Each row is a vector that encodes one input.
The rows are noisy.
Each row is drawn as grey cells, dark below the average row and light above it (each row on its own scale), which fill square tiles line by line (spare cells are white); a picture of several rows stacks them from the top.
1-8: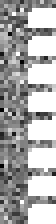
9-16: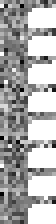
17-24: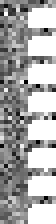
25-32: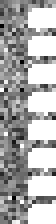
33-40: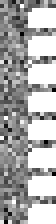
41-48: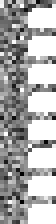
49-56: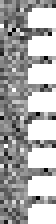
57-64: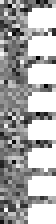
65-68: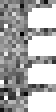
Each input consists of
a node of a 9-node tree and three true/false values.
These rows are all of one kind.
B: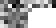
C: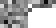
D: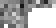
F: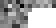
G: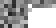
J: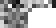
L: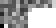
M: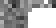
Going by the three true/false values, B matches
F and J.
